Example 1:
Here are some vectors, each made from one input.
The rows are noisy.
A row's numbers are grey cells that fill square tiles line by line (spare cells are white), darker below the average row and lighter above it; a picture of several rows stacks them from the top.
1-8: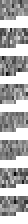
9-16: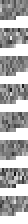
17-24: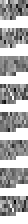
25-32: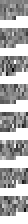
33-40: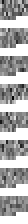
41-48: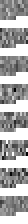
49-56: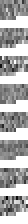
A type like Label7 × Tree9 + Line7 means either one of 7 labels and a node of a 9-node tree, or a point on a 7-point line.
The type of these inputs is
Bool × Label6 + Unit.
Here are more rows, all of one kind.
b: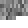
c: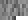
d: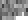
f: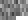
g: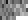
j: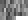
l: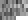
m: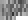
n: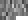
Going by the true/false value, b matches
j and m.
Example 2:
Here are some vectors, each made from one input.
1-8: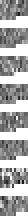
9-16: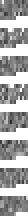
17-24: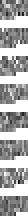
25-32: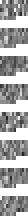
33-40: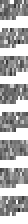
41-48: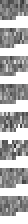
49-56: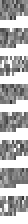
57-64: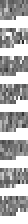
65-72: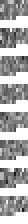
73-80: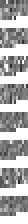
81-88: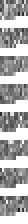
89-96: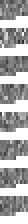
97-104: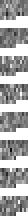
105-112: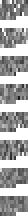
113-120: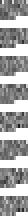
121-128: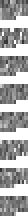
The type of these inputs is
Bool × Line7.
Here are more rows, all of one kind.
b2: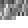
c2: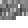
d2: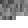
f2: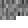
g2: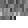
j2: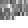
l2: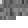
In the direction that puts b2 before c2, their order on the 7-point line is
g2, d2, b2, j2, c2, f2, l2.
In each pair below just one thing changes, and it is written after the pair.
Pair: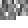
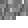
the place on the 7-point line
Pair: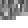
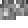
the true/false value
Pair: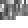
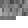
the true/false value
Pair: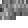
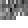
the place on the 7-point line
